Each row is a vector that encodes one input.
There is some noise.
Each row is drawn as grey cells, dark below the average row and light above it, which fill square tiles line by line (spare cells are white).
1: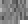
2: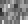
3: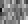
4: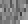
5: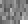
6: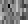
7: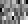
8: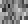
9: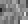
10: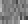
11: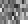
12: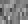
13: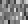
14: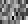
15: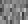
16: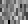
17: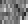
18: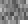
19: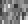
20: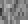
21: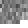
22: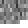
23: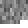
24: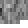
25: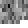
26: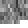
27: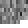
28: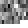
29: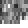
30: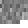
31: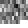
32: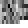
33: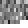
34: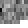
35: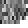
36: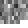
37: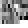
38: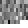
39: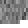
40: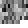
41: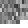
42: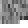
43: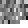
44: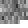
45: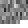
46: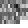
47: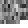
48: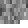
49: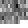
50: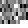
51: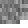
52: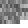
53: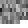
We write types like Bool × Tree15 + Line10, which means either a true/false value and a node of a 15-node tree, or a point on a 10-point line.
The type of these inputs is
List2(Line6).
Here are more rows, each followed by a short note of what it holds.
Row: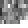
a list of one item
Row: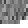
a list of two items
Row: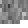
a list of two items
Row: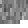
a list of two items
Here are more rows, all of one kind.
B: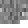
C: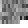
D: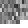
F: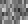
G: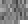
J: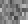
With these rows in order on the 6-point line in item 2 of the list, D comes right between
F and J.
